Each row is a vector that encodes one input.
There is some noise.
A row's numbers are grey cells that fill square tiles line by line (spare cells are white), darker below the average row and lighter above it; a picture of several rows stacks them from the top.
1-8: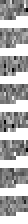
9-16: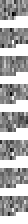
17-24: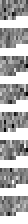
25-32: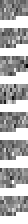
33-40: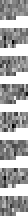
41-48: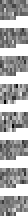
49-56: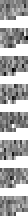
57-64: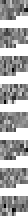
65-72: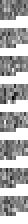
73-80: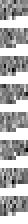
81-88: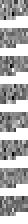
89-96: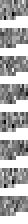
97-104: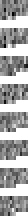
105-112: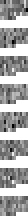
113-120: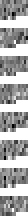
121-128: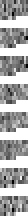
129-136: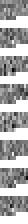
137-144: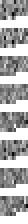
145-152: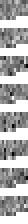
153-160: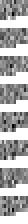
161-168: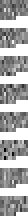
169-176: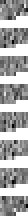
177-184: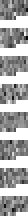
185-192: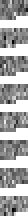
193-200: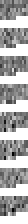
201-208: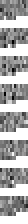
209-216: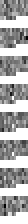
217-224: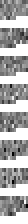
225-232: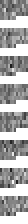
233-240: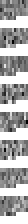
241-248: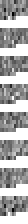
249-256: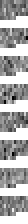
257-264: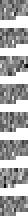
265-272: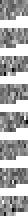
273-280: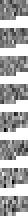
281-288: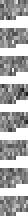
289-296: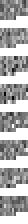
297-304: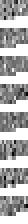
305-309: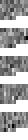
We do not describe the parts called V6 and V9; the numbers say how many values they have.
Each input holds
a point on a 7-point line and a value of V9, together with either a node of a 12-node tree and three true/false values, or a list of up to two values of V6.
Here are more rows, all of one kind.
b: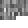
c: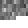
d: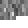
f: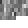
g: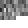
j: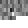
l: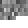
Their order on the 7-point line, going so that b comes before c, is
f, l, d, j, b, c, g.
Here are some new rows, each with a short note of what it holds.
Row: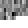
a point on a 7-point line, a node of a 12-node tree, three true/false values and a value of V9
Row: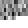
a point on a 7-point line, a node of a 12-node tree, three true/false values and a value of V9
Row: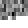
a point on a 7-point line, a node of a 12-node tree, three true/false values and a value of V9
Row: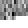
a point on a 7-point line, a node of a 12-node tree, three true/false values and a value of V9
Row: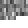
a point on a 7-point line and a value of V9, together with a list of two items
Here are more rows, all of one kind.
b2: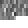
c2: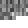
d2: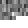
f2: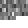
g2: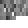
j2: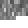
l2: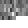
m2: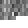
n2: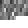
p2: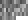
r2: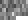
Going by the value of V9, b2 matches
f2, m2, n2 and r2.
